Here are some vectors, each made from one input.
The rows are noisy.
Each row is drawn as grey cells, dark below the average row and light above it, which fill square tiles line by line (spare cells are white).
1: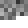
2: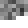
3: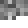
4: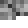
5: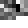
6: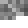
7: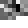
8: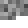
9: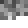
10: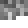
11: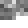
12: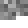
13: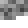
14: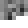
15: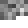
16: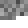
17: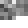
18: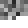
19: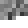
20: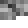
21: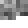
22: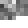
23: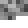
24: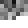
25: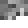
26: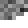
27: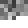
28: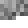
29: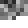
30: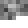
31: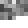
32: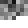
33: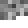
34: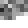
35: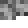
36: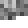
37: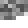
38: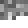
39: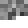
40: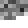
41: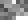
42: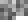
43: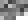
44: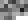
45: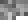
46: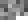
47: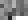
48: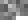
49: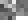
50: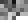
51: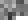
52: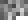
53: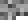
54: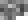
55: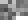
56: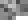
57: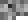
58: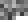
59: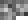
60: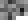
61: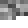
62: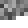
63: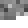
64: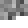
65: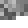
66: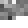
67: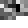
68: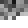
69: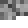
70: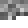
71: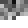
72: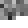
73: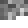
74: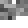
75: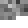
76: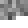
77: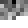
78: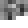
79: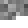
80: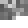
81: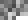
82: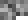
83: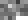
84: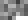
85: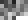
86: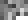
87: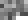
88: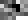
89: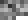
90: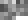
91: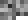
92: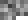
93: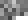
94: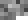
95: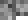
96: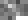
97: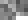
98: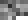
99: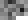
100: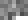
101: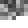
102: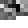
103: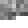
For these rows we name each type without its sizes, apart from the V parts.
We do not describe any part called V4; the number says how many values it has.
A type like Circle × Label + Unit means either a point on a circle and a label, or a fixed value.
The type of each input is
List(Bool × V4).
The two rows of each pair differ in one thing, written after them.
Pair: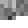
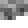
the true/false value in item 1 of the list
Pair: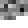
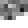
the value of V4 in item 2 of the list
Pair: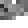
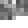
the true/false value in item 2 of the list
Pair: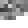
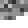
the value of V4 in item 1 of the list
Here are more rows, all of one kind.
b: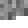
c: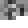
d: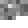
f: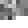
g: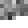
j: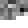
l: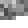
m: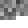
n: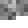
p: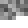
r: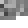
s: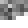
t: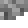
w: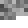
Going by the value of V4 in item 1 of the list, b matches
c, g and m.
